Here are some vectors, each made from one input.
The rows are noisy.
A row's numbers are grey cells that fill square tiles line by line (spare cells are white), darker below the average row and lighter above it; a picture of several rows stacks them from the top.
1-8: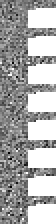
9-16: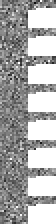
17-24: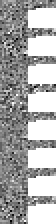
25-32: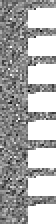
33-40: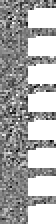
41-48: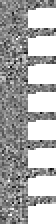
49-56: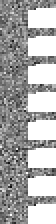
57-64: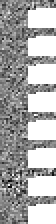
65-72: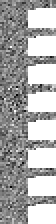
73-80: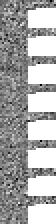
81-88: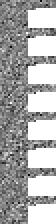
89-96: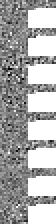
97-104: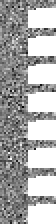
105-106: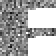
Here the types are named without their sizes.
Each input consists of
a point on each of two lines, together with either a fixed value, or a node of each of two trees.
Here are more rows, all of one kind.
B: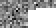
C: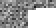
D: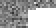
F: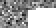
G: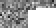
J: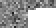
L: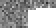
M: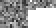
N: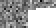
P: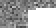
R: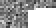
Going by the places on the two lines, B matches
D, L, N and P.
